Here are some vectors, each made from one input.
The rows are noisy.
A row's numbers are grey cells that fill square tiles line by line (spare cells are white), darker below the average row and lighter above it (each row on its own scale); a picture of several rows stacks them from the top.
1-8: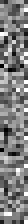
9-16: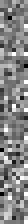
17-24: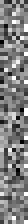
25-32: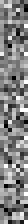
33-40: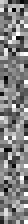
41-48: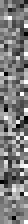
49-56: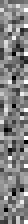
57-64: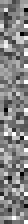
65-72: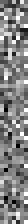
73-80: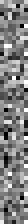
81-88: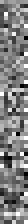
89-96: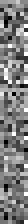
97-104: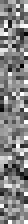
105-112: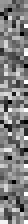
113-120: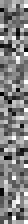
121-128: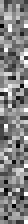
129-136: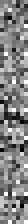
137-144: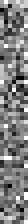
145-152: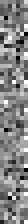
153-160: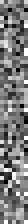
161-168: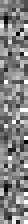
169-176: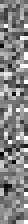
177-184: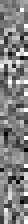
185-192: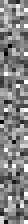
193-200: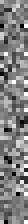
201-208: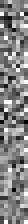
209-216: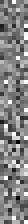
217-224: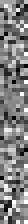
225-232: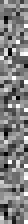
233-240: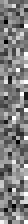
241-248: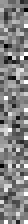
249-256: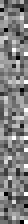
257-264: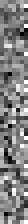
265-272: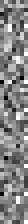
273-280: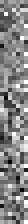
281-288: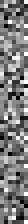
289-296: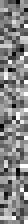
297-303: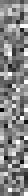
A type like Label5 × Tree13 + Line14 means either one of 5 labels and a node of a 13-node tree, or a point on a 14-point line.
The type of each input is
Label12 × Label12 × Label12.
